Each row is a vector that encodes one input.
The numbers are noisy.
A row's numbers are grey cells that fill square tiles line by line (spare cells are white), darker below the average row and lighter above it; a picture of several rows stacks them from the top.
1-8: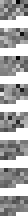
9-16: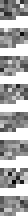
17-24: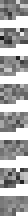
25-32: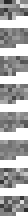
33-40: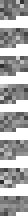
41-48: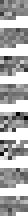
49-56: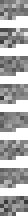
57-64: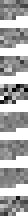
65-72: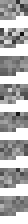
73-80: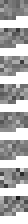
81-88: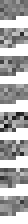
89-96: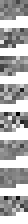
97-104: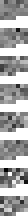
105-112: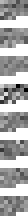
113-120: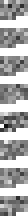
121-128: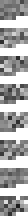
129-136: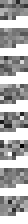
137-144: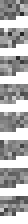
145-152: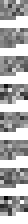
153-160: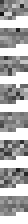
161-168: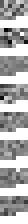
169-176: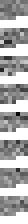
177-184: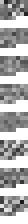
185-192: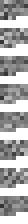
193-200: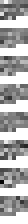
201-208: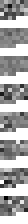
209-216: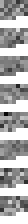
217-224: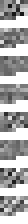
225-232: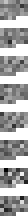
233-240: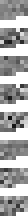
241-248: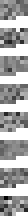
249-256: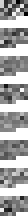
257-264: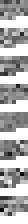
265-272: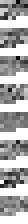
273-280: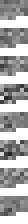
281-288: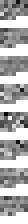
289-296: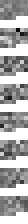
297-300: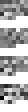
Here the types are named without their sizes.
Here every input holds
a point on a line, together with either a point on a line, or three true/false values.
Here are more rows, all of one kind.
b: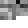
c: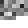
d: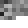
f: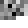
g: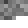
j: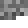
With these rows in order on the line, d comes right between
g and j.
